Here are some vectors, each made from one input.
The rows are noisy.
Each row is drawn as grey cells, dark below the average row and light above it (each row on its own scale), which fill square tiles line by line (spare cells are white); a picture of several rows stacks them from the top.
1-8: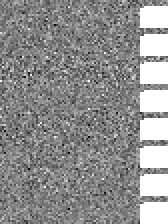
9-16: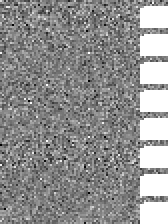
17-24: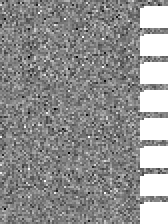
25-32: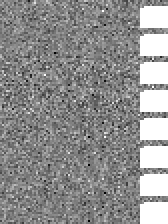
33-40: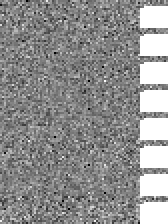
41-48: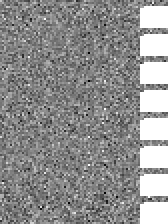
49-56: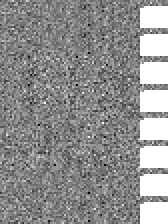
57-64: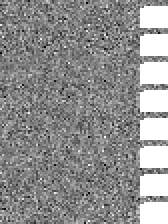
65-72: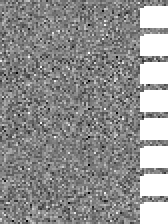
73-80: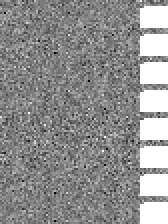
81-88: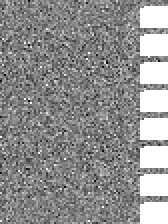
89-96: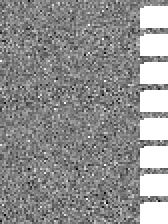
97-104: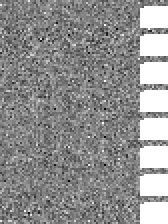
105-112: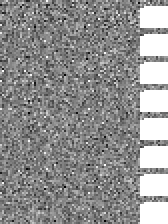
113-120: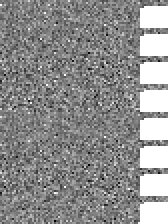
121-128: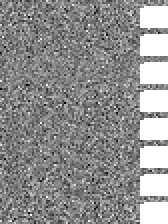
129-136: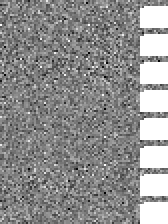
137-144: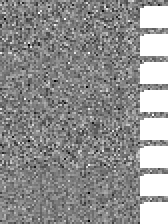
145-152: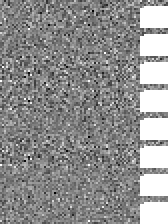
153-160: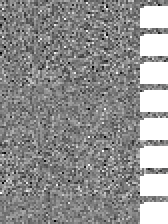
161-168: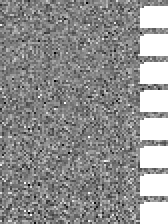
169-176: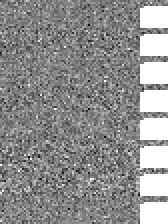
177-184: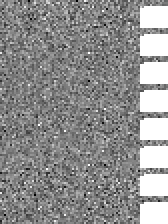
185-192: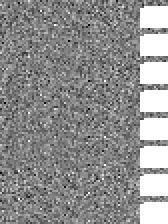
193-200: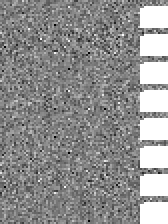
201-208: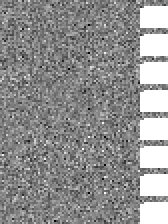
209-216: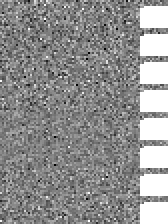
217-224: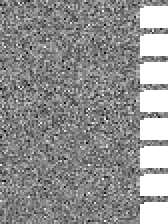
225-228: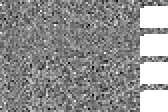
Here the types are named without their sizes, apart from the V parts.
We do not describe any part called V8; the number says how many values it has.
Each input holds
a node of a tree, together with a list of items, each either a point on a line, or a value of V8.
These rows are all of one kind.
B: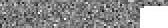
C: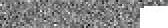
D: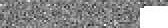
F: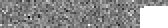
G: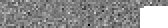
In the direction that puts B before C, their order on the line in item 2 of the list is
G, D, F, B, C.
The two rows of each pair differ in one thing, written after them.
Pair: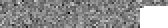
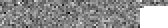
the value of V8 in item 1 of the list
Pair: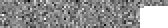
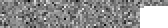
the place on the line in item 2 of the list
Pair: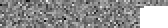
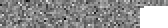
the place on the line in item 2 of the list
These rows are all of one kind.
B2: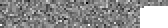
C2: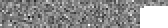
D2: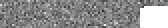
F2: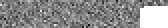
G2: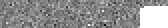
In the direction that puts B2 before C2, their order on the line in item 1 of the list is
D2, B2, F2, G2, C2.
